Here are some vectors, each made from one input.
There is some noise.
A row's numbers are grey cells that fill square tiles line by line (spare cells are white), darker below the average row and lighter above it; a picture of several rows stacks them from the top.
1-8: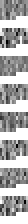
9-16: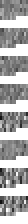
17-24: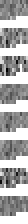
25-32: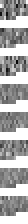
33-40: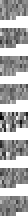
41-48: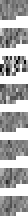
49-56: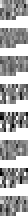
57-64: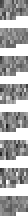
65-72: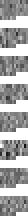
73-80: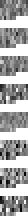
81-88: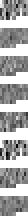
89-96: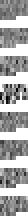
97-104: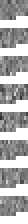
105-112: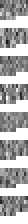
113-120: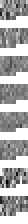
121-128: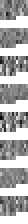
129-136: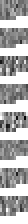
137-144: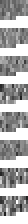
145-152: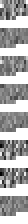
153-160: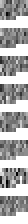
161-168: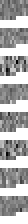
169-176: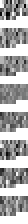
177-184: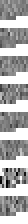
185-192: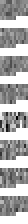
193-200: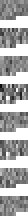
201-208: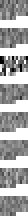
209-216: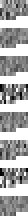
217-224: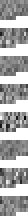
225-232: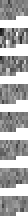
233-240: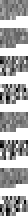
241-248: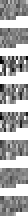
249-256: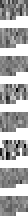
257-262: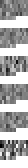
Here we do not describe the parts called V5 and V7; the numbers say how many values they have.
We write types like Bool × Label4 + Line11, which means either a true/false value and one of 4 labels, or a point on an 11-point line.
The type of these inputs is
Bool × Circle10 + (Line8 + V5) × V7.
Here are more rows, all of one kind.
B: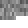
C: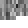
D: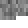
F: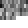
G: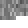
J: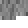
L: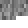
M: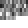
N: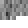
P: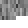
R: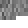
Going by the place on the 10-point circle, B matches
C and G.
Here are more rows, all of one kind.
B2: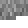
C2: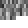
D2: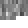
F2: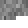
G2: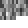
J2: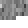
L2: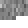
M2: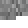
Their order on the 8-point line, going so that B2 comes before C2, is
D2, J2, B2, G2, L2, C2, F2, M2.
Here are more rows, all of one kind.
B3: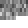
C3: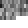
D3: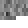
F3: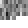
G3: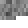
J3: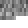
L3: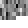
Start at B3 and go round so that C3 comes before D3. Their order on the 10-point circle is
B3, J3, C3, L3, D3, G3, F3.
